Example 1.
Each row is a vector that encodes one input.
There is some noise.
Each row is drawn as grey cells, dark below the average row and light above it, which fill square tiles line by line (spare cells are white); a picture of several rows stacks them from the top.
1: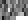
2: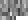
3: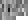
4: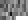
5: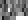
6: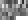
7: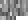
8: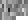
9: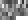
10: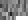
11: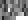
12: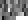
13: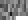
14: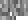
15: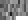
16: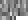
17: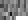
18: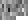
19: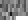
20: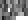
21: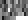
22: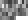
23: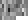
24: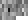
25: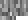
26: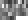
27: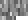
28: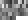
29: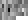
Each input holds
a point on a 5-point line.
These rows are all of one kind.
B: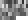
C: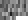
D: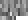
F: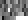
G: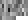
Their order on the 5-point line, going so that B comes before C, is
B, D, G, C, F.
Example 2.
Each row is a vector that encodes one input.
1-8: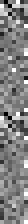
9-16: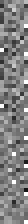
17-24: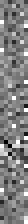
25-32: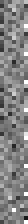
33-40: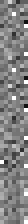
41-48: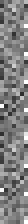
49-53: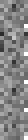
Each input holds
either a fixed value, or a node of a 7-node tree.
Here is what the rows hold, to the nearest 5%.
About 5% of them hold a fixed value. The rest hold a node of a 7-node tree.
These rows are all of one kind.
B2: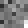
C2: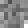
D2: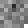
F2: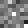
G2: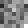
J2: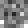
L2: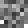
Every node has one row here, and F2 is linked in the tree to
D2.
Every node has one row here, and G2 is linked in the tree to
B2.
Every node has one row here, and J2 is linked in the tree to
C2 and L2.
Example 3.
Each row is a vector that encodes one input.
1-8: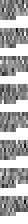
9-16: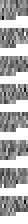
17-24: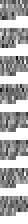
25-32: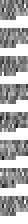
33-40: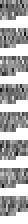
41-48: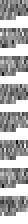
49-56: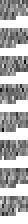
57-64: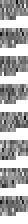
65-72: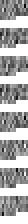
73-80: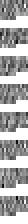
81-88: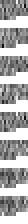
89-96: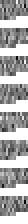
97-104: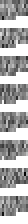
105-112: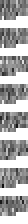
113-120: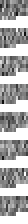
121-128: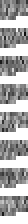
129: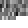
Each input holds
four true/false values.
